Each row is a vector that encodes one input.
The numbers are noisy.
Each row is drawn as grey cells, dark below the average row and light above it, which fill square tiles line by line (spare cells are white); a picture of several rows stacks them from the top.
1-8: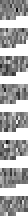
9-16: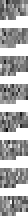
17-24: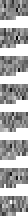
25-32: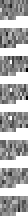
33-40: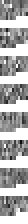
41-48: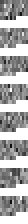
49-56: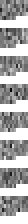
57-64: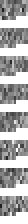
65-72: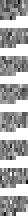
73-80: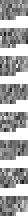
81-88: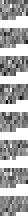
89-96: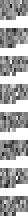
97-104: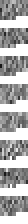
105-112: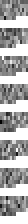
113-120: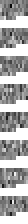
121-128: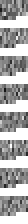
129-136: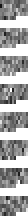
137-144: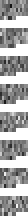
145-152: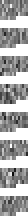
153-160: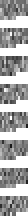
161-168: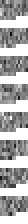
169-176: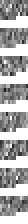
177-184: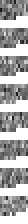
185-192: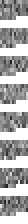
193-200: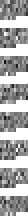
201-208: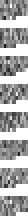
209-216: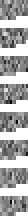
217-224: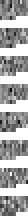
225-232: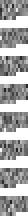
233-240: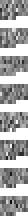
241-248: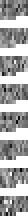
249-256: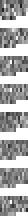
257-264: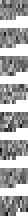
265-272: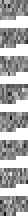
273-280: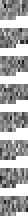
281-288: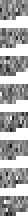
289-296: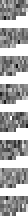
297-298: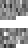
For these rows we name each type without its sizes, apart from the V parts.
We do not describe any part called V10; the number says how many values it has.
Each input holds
a label and a true/false value, together with either a point on a line, or a value of V10.
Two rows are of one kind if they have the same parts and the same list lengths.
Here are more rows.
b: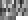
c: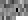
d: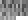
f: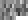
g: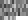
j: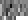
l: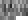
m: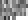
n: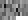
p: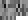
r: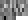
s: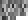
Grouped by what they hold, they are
b, m, r, s
c, d, f, g, j, l, n, p

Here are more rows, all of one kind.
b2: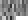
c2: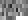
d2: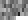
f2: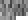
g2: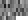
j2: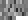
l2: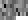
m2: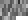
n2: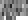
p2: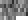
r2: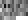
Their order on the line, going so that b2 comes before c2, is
f2, d2, b2, j2, l2, g2, c2, n2, p2, m2, r2.
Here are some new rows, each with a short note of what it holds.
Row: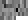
a label, a point on a line and a true/false value
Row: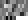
a label, a true/false value and a value of V10
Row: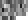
a label, a true/false value and a value of V10
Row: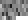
a label, a point on a line and a true/false value
